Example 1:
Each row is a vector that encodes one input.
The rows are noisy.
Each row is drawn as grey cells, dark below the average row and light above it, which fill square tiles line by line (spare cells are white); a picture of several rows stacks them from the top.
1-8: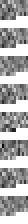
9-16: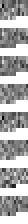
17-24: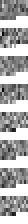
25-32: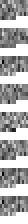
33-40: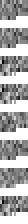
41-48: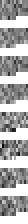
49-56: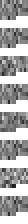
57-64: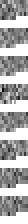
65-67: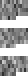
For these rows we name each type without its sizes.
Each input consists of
a point on a line.
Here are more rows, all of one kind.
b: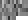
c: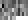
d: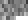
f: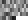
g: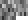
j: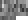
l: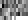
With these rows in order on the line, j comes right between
b and g.
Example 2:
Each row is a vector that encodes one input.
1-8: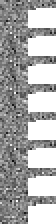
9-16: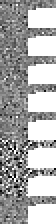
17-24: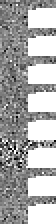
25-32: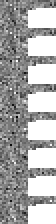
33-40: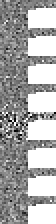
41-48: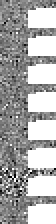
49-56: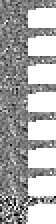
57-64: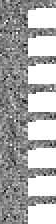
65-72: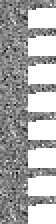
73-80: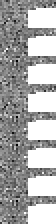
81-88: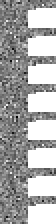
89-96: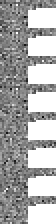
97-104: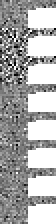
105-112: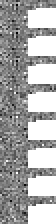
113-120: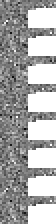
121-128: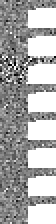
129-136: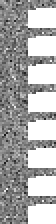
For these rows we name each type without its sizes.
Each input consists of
either a fixed value, or three true/false values.
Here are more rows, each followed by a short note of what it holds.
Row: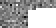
three true/false values
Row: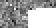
three true/false values
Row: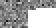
three true/false values
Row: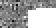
three true/false values
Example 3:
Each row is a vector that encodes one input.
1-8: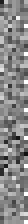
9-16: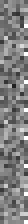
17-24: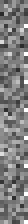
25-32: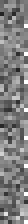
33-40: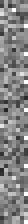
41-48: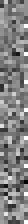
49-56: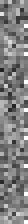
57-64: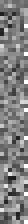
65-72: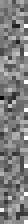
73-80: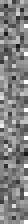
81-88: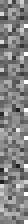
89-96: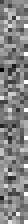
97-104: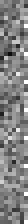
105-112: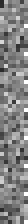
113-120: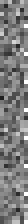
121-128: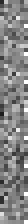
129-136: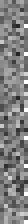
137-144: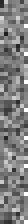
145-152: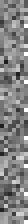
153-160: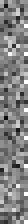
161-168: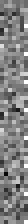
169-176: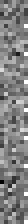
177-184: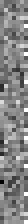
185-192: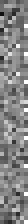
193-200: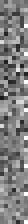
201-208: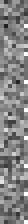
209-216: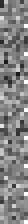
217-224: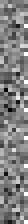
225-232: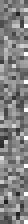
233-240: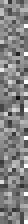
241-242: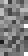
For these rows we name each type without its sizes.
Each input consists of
a point on a circle.
